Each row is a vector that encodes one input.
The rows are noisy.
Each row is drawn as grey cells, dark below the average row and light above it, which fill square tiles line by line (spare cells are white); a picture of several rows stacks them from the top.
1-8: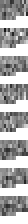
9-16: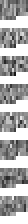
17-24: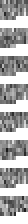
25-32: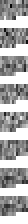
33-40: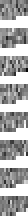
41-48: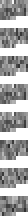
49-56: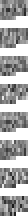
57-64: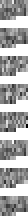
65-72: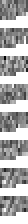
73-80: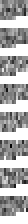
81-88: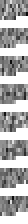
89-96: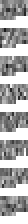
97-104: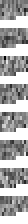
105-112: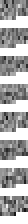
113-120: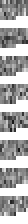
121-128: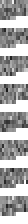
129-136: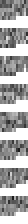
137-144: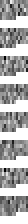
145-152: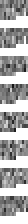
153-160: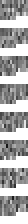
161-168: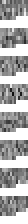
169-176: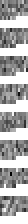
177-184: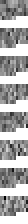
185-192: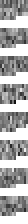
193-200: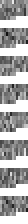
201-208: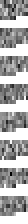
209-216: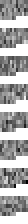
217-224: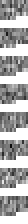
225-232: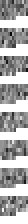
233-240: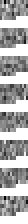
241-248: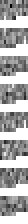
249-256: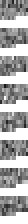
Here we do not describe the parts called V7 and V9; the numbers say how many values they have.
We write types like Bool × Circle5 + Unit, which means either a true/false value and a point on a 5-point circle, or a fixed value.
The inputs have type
(Bool × Bool × Bool + Unit) × Label6 + V7 × V9.
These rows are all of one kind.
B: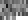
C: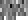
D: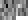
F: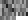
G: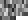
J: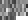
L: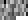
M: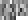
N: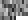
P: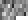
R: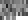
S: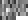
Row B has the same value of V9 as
C and R.
